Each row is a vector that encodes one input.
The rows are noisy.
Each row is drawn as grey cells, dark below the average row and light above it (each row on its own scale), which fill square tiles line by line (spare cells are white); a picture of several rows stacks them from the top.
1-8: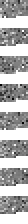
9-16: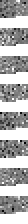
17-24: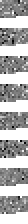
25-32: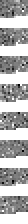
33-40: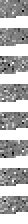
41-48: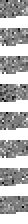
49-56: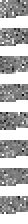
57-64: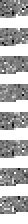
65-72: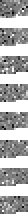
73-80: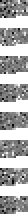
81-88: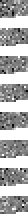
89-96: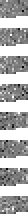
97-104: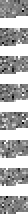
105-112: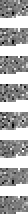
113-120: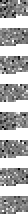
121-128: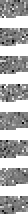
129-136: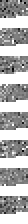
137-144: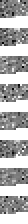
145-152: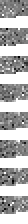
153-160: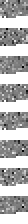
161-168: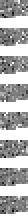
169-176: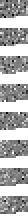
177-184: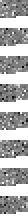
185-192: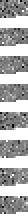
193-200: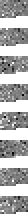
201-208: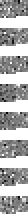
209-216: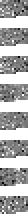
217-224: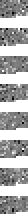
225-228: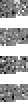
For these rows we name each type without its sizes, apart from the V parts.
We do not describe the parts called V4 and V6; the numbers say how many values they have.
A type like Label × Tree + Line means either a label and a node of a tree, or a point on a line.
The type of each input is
(Bool × V6 + V4) × Line.
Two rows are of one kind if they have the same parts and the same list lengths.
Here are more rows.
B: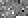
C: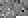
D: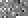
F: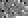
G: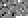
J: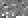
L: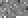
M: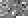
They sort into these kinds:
B, C, D, J, L, M
F, G

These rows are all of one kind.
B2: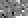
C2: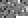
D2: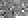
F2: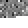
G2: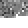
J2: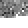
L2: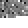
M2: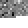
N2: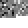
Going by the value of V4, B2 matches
D2 and F2.
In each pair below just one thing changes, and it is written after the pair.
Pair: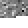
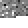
the value of V6
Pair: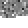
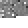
the place on the line
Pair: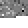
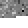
the value of V6
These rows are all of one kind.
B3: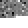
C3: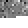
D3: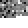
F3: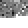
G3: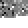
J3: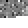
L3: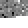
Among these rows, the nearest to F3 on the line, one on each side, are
G3 and L3.
